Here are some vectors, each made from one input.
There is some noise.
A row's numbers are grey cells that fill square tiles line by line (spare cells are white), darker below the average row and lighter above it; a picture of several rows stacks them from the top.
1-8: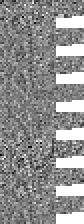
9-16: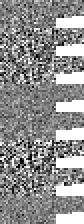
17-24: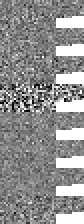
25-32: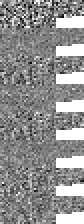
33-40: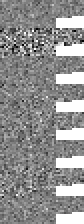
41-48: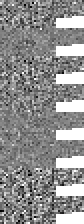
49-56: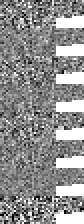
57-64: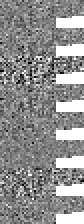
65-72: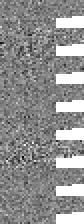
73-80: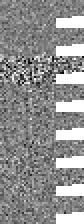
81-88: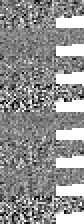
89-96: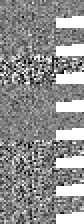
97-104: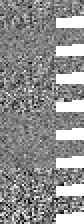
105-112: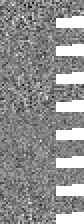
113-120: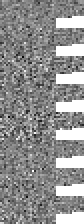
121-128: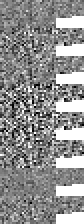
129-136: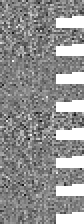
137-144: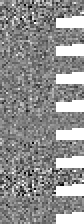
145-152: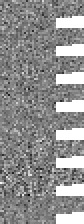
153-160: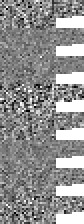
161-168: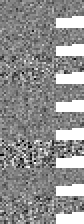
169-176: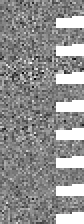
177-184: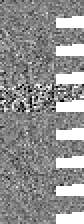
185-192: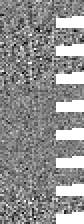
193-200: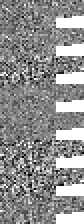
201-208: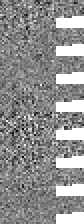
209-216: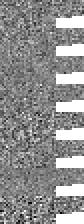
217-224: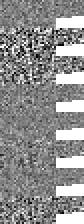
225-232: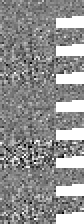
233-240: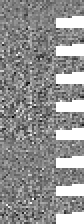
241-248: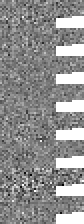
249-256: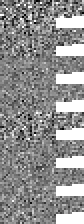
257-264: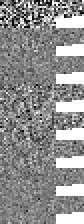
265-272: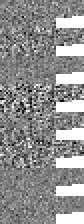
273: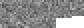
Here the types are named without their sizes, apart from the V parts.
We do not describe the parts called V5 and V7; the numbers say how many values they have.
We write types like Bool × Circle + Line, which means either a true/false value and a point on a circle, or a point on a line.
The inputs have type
(Bool × V7 + V5) × List(Circle).
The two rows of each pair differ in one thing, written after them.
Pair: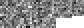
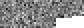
the true/false value
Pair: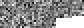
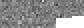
the true/false value
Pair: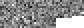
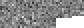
the place on the circle in item 1 of the list
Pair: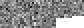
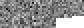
the value of V7
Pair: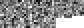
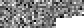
the place on the circle in item 1 of the list
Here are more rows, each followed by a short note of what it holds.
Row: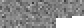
a true/false value and a value of V7, together with a list of three items
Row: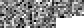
a value of V5, together with a list of one item
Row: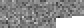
a true/false value and a value of V7, together with a list of two items
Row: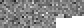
a value of V5, together with a list of two items
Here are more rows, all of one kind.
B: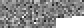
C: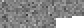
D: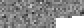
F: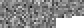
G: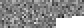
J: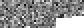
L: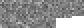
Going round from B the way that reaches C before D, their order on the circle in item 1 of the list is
B, G, C, D, L, J, F.
